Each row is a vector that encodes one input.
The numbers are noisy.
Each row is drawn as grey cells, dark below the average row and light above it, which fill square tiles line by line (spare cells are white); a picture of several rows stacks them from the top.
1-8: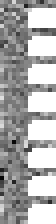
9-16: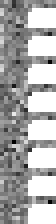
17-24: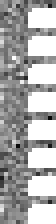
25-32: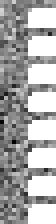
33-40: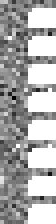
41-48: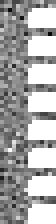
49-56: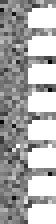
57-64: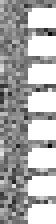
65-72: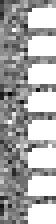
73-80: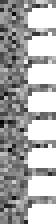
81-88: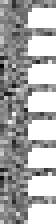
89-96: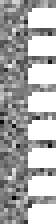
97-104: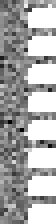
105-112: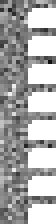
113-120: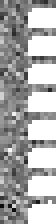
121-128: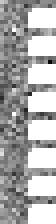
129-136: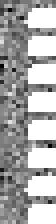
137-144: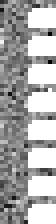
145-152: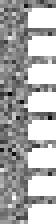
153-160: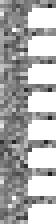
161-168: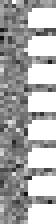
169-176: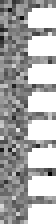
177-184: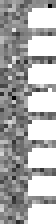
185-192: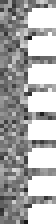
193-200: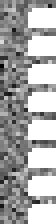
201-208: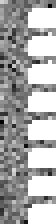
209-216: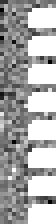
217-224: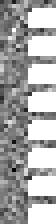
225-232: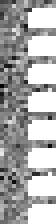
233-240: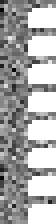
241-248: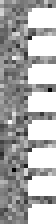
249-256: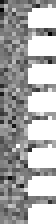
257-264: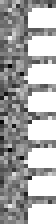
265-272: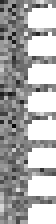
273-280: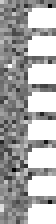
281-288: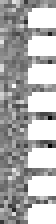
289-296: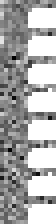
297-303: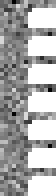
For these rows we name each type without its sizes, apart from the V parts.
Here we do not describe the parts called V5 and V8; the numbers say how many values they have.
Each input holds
a point on a circle, together with either a value of V5 and a value of V8, or a list of points on a line.
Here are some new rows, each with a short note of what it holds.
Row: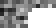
a point on a circle, a value of V5 and a value of V8
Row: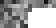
a point on a circle, together with the empty list
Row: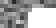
a point on a circle, together with a list of one item
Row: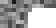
a point on a circle, together with a list of one item
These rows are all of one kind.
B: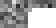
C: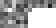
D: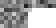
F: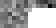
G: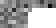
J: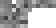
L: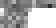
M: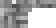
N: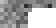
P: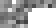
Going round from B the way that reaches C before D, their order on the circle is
B, C, P, J, M, L, N, D, G, F.
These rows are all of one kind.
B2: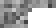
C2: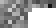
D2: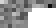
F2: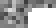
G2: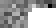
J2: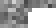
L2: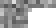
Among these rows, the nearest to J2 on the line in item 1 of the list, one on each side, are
C2 and D2.
